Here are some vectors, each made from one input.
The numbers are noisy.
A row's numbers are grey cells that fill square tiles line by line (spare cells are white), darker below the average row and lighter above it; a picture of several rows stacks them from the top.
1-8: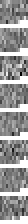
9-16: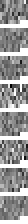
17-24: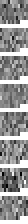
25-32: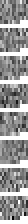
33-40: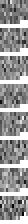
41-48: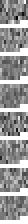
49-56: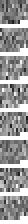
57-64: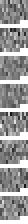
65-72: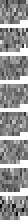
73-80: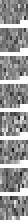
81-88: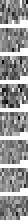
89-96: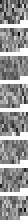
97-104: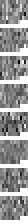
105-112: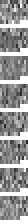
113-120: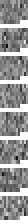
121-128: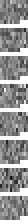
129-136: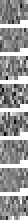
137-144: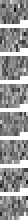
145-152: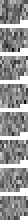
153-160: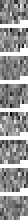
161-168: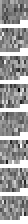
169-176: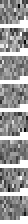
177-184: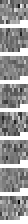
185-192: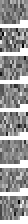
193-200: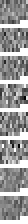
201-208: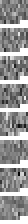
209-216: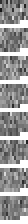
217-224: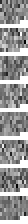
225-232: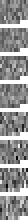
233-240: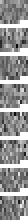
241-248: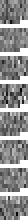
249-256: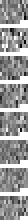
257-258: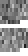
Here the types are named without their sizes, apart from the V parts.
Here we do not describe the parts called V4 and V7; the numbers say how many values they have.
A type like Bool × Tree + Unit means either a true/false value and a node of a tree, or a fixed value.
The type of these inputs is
(Bool × V7 + Circle × Label) × V4.
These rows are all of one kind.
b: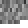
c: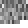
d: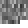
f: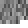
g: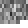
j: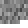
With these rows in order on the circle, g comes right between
c and f.
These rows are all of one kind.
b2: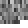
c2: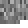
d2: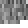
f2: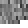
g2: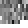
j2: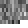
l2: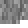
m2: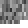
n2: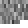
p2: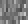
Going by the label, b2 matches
d2, f2 and g2.
